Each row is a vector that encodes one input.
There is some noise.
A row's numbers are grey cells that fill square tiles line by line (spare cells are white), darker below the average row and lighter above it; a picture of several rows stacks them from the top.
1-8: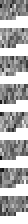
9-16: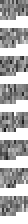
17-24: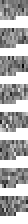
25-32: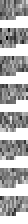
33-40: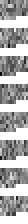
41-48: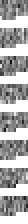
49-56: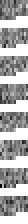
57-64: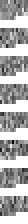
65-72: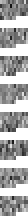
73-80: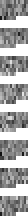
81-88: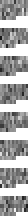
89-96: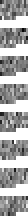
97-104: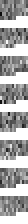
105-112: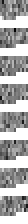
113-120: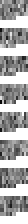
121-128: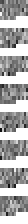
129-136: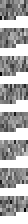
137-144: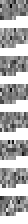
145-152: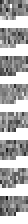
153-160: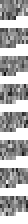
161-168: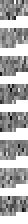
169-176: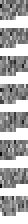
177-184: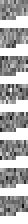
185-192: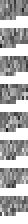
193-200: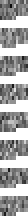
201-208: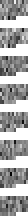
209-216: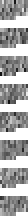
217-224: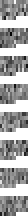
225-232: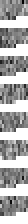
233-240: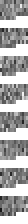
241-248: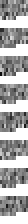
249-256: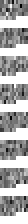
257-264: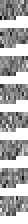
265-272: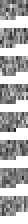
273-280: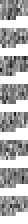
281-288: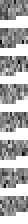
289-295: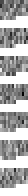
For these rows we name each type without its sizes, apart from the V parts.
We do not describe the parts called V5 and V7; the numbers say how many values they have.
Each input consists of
a label and a value of V5, together with either a point on a circle and a value of V7, or three true/false values.
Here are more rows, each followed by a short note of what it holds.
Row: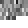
a point on a circle, a label, a value of V5 and a value of V7
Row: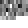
a point on a circle, a label, a value of V5 and a value of V7
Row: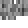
a label, three true/false values and a value of V5
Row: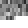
a point on a circle, a label, a value of V5 and a value of V7
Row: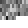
a point on a circle, a label, a value of V5 and a value of V7
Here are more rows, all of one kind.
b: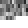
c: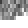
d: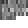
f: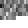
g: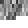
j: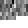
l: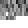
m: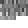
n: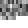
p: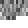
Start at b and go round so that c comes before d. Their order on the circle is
b, n, j, p, c, f, d, g, l, m.
